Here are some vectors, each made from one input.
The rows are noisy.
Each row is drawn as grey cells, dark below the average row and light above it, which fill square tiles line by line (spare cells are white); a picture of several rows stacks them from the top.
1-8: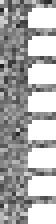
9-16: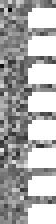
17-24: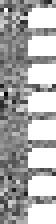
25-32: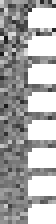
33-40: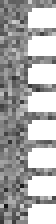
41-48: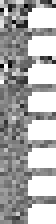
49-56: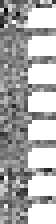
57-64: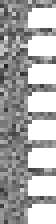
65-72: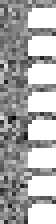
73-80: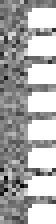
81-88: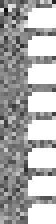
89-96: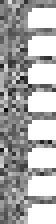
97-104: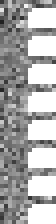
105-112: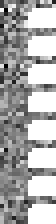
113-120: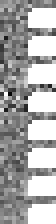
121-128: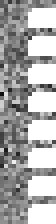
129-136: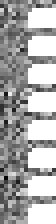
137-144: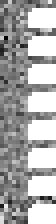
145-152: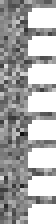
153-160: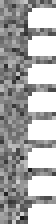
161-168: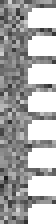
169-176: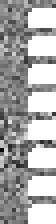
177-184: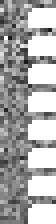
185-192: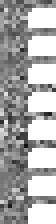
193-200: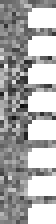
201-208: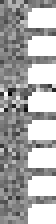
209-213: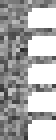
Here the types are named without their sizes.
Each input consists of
a label, together with either a point on a circle and a true/false value, or a fixed value.
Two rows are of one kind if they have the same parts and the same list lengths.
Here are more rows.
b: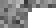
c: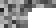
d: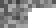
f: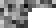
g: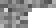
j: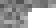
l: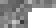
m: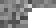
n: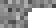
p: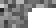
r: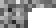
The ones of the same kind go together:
b, c, f, m, n, p, r
d, g, j, l

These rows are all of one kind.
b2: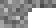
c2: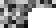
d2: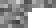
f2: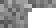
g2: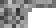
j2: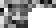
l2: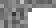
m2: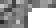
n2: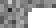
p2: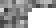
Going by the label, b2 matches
f2, g2 and n2.
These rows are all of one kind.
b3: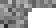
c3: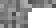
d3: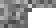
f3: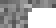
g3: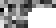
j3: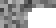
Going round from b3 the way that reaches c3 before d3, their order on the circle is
b3, j3, g3, f3, c3, d3.
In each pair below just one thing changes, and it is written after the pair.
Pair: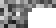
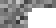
the true/false value
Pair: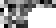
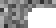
the place on the circle
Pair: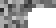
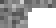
the label
